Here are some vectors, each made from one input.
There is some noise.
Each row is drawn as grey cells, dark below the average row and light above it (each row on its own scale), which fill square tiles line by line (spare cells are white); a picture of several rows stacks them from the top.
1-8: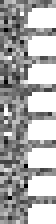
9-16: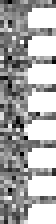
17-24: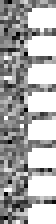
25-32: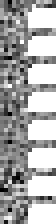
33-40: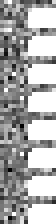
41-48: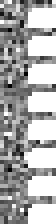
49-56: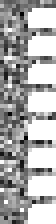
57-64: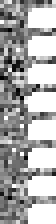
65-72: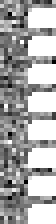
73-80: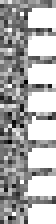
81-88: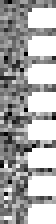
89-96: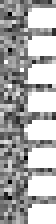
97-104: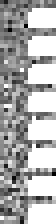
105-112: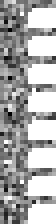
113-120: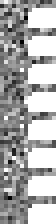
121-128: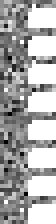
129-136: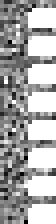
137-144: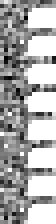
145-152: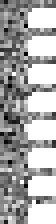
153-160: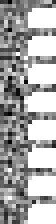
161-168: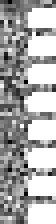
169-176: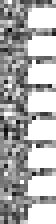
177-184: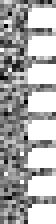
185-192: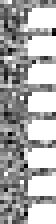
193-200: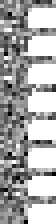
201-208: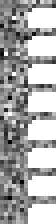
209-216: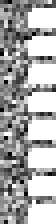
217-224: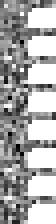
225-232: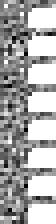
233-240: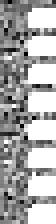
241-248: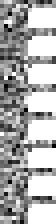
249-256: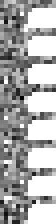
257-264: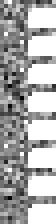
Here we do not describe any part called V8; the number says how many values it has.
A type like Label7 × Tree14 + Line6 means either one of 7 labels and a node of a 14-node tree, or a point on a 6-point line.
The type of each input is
Bool × Label6 × V8 + Line13.
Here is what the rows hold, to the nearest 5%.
About 50% of them hold one of 6 labels, a true/false value and a value of V8. The rest hold a point on a 13-point line.
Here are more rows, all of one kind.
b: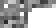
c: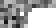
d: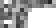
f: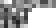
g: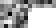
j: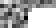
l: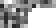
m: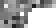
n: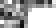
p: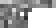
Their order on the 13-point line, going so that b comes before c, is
b, m, c, l, f, p, j, g, d, n.
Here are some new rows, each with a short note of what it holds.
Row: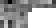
one of 6 labels, a true/false value and a value of V8
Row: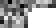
one of 6 labels, a true/false value and a value of V8
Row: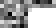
a point on a 13-point line
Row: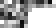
a point on a 13-point line
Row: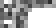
a point on a 13-point line
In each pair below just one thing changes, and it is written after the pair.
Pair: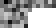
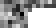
the label
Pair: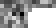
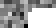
the value of V8
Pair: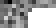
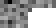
the value of V8
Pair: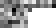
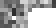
the value of V8
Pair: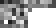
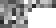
the true/false value
